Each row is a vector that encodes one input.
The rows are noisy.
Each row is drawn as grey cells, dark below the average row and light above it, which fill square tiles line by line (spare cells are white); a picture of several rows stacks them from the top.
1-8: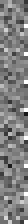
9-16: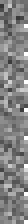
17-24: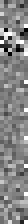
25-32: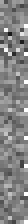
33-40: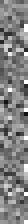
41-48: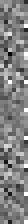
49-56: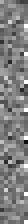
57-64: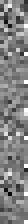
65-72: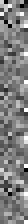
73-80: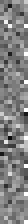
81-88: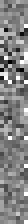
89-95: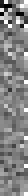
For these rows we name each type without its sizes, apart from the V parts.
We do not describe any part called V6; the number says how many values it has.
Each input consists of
a node of a tree, together with either a point on a line, or a value of V6.
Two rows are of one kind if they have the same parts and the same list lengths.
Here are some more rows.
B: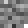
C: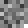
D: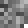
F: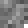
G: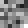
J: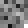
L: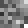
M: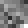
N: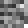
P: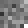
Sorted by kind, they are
B, F, M, N
C, D, G, J, L, P

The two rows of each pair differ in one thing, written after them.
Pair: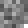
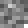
the node of the tree
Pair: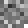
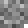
the value of V6
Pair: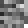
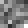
the node of the tree
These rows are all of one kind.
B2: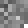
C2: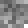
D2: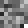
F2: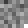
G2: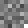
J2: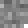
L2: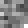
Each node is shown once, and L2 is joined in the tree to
C2.
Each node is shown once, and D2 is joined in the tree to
B2 and J2.
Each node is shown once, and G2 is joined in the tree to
F2.
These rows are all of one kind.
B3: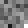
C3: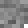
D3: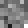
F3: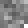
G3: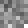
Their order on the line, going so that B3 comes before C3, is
B3, D3, C3, F3, G3.
